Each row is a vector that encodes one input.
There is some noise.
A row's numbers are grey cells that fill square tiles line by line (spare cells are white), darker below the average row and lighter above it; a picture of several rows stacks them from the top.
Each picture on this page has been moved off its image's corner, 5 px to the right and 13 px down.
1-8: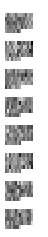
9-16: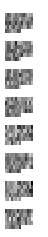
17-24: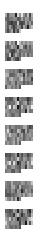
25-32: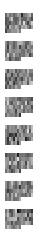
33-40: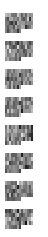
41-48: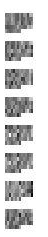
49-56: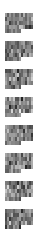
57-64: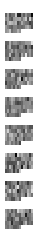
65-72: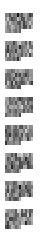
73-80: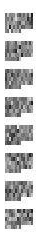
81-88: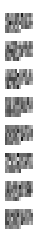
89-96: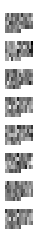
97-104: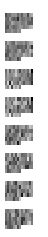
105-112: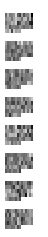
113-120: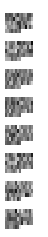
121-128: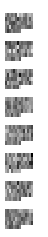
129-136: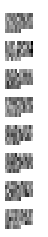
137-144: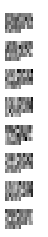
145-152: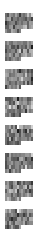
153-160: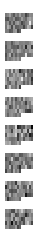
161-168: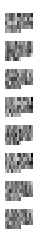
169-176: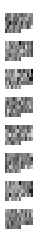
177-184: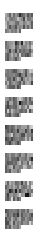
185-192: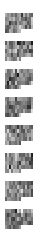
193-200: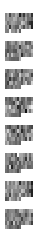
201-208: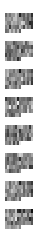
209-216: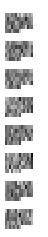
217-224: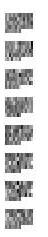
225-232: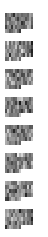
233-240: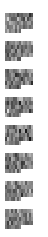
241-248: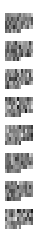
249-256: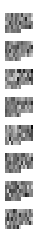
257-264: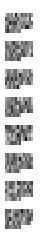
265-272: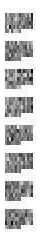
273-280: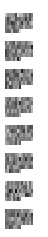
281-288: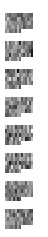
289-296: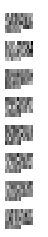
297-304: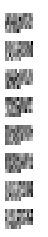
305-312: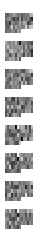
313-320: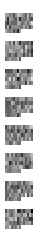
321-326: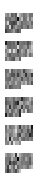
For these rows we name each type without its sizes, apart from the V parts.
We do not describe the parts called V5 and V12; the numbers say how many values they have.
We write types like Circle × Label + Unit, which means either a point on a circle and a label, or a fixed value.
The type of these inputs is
Line × (Line + V5) + V12.
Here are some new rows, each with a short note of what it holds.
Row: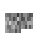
a value of V12
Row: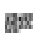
a point on each of two lines
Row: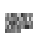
a point on a line and a value of V5
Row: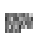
a point on a line and a value of V5
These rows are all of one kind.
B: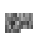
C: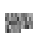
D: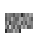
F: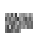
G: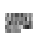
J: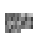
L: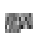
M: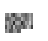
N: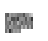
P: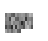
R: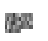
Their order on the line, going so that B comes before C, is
D, N, J, P, M, R, L, B, F, C, G.
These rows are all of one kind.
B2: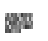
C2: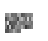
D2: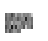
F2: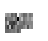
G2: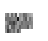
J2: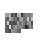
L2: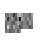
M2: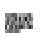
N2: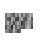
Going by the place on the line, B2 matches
C2 and J2.
